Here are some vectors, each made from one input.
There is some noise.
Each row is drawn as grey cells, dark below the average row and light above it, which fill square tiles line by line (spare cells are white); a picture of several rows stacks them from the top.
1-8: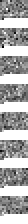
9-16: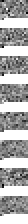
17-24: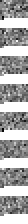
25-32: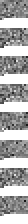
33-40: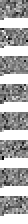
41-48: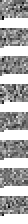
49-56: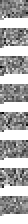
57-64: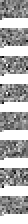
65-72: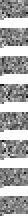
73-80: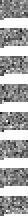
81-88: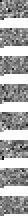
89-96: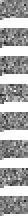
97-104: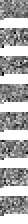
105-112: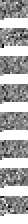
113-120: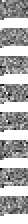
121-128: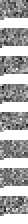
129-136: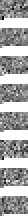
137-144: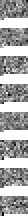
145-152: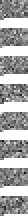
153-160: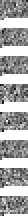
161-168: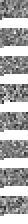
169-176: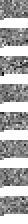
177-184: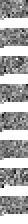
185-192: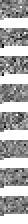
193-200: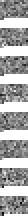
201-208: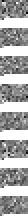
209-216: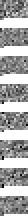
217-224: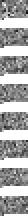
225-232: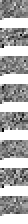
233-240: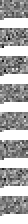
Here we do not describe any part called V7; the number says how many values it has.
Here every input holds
a value of V7, together with either a point on an 11-point line, or a node of an 11-node tree.
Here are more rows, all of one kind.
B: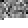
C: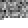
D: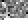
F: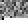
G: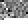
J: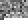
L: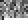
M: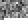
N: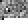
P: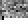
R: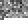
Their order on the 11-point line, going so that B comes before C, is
B, L, N, R, G, J, F, M, D, C, P.
